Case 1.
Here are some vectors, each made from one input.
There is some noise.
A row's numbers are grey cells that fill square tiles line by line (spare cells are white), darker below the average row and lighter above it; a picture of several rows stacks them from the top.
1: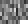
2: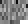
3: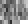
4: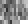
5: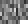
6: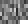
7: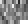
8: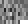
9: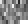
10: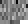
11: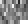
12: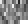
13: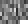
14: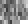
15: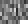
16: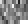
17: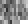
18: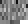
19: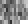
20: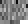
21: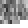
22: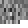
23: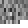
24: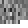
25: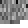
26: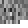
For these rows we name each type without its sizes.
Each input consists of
a label.
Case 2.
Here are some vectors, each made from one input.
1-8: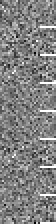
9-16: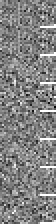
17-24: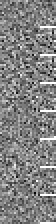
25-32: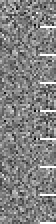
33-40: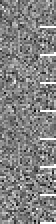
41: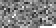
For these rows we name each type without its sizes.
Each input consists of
a node of a tree.
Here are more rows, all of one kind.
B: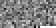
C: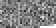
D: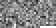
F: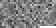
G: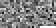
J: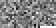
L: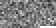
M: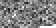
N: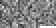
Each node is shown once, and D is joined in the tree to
G and N.
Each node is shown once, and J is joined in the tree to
B.
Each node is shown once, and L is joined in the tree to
B and F.
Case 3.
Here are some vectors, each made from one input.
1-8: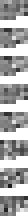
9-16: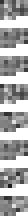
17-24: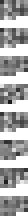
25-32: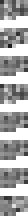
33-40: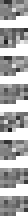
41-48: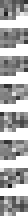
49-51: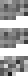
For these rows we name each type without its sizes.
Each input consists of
a label.
